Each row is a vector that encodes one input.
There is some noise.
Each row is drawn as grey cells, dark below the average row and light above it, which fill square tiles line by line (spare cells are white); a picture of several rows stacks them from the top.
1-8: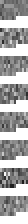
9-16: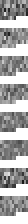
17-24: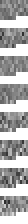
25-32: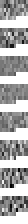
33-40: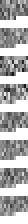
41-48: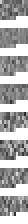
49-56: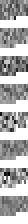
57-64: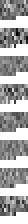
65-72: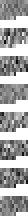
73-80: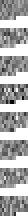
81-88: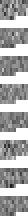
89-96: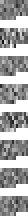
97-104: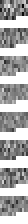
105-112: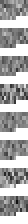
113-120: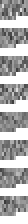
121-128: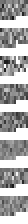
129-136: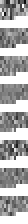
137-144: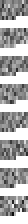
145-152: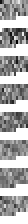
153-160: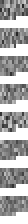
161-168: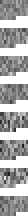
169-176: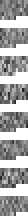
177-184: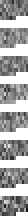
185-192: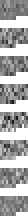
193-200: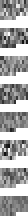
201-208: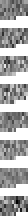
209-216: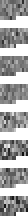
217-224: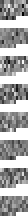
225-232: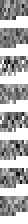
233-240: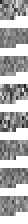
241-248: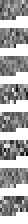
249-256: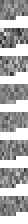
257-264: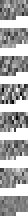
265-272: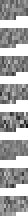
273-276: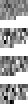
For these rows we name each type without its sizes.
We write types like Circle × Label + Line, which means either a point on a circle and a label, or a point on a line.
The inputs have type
(Circle + Unit) × Tree × Tree.
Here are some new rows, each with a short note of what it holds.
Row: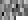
a point on a circle and a node of each of two trees
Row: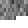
a point on a circle and a node of each of two trees
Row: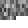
a point on a circle and a node of each of two trees
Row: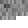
a point on a circle and a node of each of two trees
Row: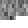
a node of each of two trees
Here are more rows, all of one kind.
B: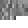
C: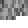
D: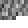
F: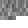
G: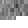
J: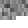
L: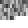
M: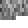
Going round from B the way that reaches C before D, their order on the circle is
B, F, C, J, G, L, M, D.
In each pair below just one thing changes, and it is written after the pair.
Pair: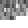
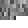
the node of one of the two trees
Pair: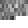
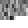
the place on the circle
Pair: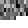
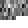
the node of one of the two trees
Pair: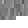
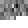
the place on the circle
